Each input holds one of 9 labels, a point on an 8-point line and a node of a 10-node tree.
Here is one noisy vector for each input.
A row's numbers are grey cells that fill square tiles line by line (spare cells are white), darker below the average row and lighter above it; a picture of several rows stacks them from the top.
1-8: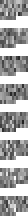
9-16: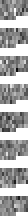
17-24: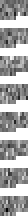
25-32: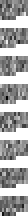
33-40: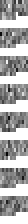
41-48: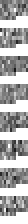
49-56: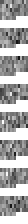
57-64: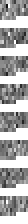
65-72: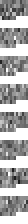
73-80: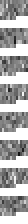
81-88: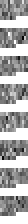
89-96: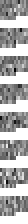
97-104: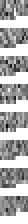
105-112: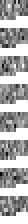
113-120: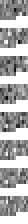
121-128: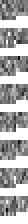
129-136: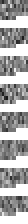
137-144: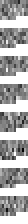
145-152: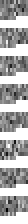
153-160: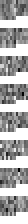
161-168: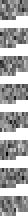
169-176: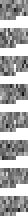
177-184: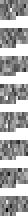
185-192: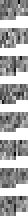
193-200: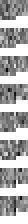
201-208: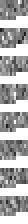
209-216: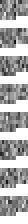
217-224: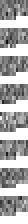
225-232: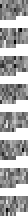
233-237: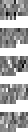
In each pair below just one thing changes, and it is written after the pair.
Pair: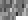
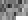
the place on the 8-point line
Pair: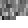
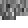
the label
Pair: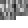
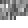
the label
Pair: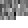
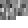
the place on the 8-point line
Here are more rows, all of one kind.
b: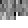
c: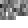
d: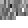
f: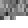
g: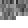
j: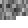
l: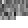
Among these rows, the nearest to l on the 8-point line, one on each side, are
b and f.
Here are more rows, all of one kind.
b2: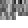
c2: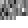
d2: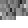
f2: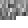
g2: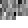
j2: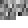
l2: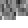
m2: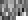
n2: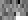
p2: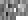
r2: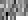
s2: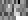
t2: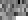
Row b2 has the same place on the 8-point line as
d2, g2 and l2.
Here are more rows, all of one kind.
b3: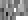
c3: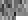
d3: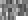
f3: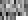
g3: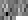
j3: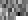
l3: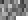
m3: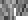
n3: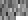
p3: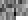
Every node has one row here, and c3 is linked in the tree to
b3 and n3.
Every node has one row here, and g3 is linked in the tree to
d3 and j3.
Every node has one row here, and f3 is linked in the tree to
l3 and m3.
